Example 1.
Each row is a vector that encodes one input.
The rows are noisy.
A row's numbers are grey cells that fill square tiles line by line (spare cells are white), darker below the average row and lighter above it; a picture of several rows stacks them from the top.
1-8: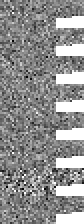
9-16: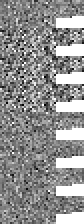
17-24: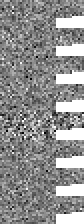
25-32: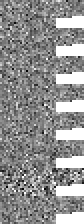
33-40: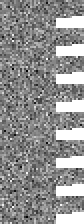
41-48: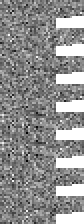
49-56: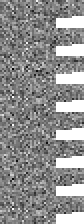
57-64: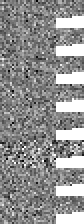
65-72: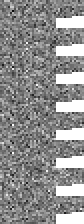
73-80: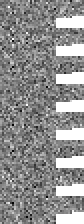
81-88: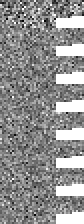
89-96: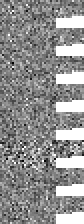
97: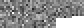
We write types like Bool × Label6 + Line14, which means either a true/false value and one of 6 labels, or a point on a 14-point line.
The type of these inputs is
List2(Circle9).
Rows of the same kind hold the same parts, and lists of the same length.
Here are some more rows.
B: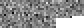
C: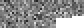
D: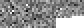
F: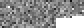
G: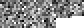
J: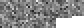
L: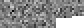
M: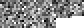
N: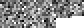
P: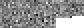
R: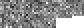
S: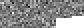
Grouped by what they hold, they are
B, C, D, F, P, R
G, M, N
J, L, S

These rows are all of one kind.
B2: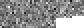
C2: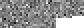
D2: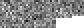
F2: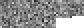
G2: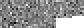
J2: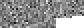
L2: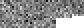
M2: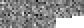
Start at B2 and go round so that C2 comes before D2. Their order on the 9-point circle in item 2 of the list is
B2, F2, M2, C2, G2, J2, D2, L2.
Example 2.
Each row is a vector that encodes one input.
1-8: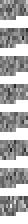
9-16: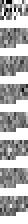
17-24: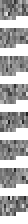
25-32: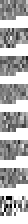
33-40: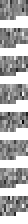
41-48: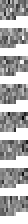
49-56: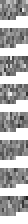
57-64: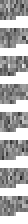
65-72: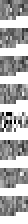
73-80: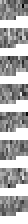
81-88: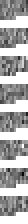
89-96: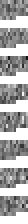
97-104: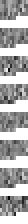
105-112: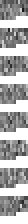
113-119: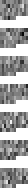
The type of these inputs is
Bool × Line8 × Line8 + Unit.
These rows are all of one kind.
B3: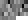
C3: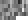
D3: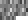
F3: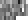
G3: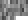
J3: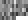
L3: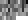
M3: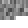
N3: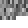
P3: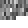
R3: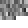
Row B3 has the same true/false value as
G3, L3, M3 and R3.
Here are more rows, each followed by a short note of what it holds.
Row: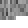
a point on each of two 8-point lines and a true/false value
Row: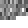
a point on each of two 8-point lines and a true/false value
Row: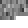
a point on each of two 8-point lines and a true/false value
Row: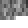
a point on each of two 8-point lines and a true/false value
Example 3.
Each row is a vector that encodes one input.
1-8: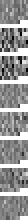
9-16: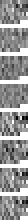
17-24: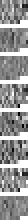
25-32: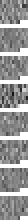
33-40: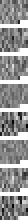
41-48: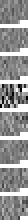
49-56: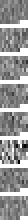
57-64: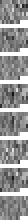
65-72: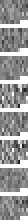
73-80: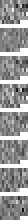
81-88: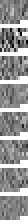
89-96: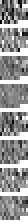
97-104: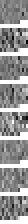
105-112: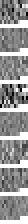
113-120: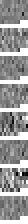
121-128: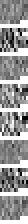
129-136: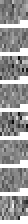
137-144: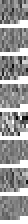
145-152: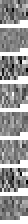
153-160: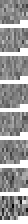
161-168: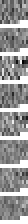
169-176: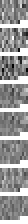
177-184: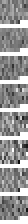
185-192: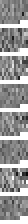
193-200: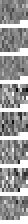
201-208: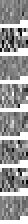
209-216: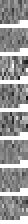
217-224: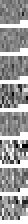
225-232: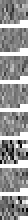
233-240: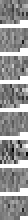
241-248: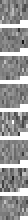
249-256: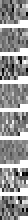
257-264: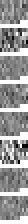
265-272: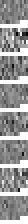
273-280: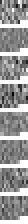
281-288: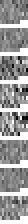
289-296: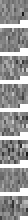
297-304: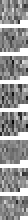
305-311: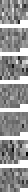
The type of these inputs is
(Bool × Bool × Bool × Bool + Unit) × Line11.
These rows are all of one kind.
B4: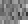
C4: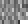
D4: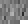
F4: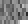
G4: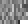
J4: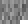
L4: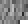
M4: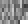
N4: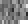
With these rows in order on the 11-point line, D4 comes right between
G4 and L4.
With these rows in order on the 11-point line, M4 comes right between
C4 and F4.
